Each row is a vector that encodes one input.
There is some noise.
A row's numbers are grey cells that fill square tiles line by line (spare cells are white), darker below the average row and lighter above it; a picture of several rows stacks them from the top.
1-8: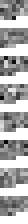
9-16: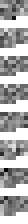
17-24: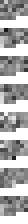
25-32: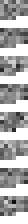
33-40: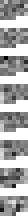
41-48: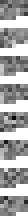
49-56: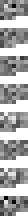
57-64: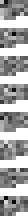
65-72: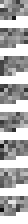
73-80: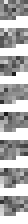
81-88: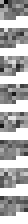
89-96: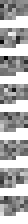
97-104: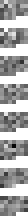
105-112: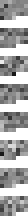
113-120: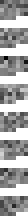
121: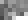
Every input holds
a node of an 11-node tree, together with either a point on a 6-point line, or a point on a 9-point line.
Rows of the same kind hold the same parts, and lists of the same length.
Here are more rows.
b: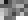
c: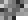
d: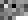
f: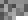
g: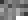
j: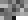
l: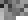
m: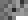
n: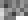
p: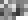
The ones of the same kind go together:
b, d, f, j, l, m
c, g, n, p

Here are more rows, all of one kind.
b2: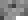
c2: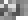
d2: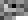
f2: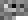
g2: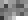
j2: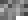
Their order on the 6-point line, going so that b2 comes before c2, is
j2, b2, c2, g2, f2, d2.
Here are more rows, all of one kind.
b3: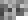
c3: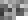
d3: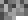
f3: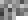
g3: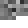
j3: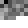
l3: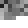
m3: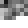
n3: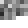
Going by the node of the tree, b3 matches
c3, f3 and n3.
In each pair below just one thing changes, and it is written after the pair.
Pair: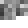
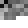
the node of the tree
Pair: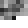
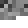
the node of the tree
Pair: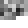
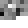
the place on the 9-point line
